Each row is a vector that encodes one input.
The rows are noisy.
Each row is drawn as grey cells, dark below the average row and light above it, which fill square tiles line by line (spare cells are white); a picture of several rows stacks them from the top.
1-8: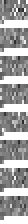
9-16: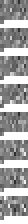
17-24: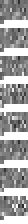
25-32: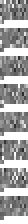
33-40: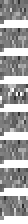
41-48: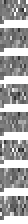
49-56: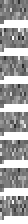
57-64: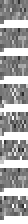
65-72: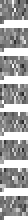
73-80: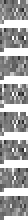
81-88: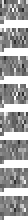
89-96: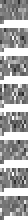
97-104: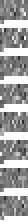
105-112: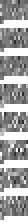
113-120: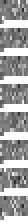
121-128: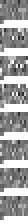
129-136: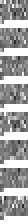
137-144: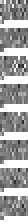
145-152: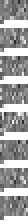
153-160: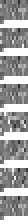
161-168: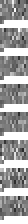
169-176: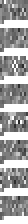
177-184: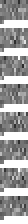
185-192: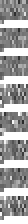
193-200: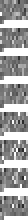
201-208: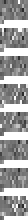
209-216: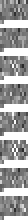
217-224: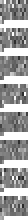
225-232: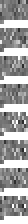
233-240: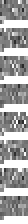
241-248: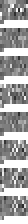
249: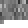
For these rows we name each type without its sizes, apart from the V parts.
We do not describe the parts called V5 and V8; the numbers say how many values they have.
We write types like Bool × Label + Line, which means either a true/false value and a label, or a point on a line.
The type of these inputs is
List(Line) + V5 × V8.
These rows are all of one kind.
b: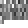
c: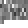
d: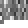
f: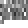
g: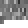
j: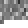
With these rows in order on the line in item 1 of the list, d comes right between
b and g.
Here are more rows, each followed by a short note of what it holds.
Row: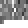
a list of one item
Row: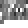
the empty list
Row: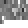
a value of V5 and a value of V8
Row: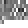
a value of V5 and a value of V8
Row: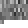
a list of one item
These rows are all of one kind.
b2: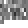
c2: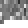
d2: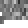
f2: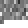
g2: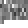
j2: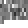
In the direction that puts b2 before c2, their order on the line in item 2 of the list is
d2, g2, j2, f2, b2, c2.
